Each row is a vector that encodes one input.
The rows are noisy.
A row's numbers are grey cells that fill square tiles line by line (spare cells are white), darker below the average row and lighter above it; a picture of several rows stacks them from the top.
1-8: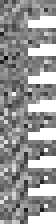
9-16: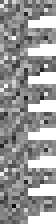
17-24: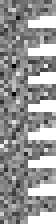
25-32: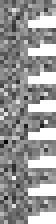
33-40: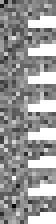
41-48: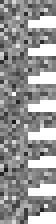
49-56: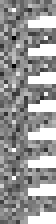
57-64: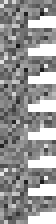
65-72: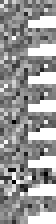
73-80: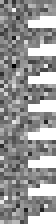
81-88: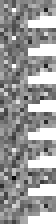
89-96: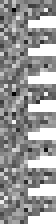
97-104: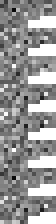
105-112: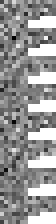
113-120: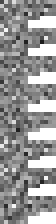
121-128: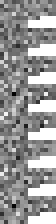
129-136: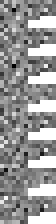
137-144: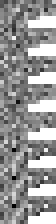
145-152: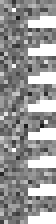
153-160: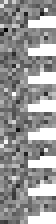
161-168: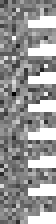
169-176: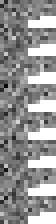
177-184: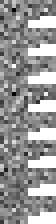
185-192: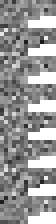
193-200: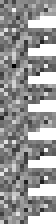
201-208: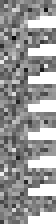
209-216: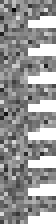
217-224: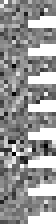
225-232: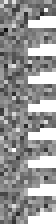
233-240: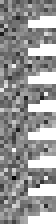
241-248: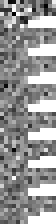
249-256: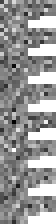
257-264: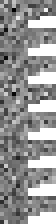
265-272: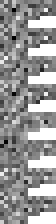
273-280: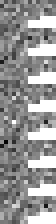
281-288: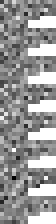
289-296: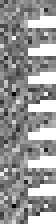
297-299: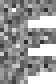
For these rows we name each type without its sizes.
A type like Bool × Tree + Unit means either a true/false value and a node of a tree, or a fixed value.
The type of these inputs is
List(Circle).
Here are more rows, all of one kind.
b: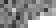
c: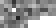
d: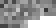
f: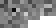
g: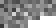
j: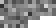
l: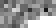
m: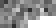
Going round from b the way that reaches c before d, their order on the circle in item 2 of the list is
b, j, c, d, l, m, g, f.
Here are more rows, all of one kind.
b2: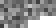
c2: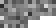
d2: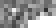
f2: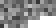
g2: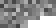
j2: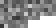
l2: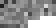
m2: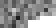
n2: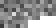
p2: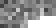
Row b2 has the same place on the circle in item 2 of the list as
d2, f2, n2 and p2.
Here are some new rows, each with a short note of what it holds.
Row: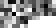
the empty list
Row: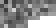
a list of two items
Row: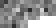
a list of two items
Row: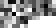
the empty list
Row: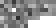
a list of two items
